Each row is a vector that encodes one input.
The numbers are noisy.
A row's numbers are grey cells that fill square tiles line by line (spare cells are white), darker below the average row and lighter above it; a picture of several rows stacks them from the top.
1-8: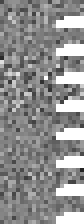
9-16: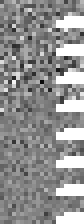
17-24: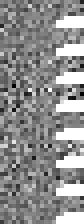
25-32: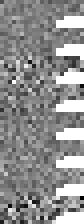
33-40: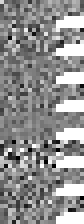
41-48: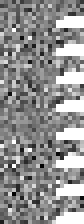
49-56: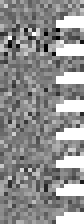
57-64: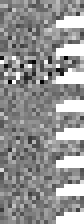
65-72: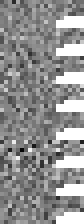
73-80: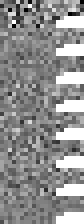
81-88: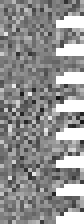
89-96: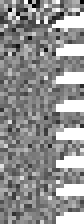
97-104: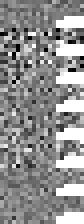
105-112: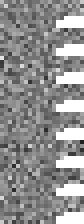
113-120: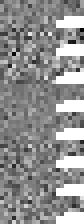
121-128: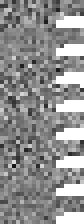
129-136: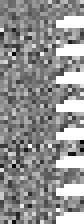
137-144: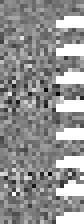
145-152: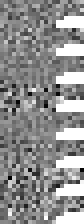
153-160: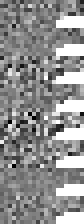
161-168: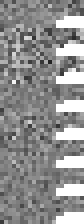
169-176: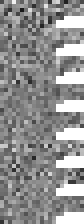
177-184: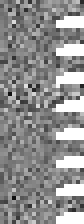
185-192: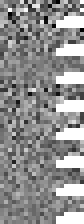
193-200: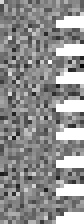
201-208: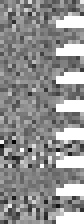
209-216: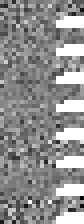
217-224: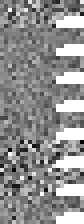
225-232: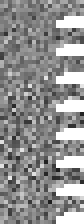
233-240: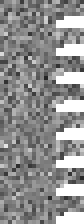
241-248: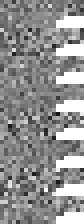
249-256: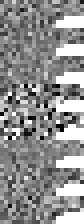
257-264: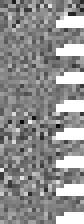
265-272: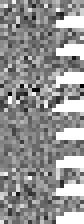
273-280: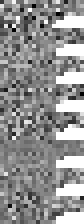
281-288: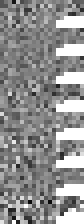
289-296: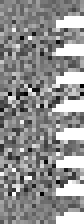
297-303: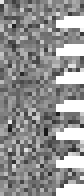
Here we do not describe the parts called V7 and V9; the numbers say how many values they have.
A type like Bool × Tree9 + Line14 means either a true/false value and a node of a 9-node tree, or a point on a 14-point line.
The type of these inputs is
Bool × (Line8 × V7 + V9).
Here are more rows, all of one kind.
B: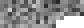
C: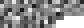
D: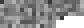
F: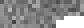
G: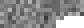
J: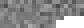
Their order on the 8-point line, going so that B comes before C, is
F, B, D, J, G, C.
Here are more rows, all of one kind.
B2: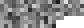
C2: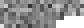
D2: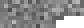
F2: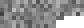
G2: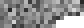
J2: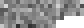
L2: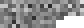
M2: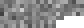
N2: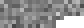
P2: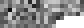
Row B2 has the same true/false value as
D2, G2 and N2.
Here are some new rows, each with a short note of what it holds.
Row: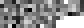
a true/false value and a value of V9
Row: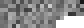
a point on an 8-point line, a true/false value and a value of V7
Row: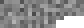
a point on an 8-point line, a true/false value and a value of V7
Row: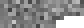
a true/false value and a value of V9
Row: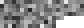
a true/false value and a value of V9
